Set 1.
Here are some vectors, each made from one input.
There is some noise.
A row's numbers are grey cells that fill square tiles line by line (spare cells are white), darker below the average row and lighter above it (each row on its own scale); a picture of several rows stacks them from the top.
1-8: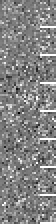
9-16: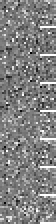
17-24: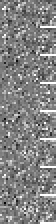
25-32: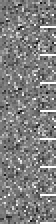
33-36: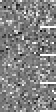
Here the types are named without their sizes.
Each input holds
three true/false values.
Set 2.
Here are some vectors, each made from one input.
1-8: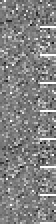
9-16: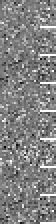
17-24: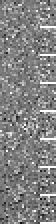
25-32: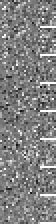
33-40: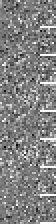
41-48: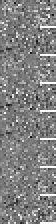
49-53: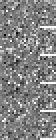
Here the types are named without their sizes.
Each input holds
three true/false values.
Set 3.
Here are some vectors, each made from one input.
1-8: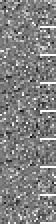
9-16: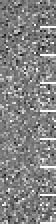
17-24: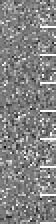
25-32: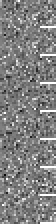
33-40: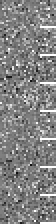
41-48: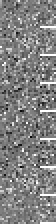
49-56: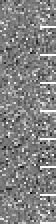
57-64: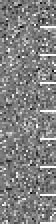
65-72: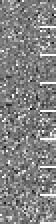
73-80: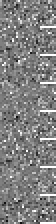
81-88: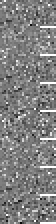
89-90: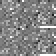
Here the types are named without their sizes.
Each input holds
three true/false values.
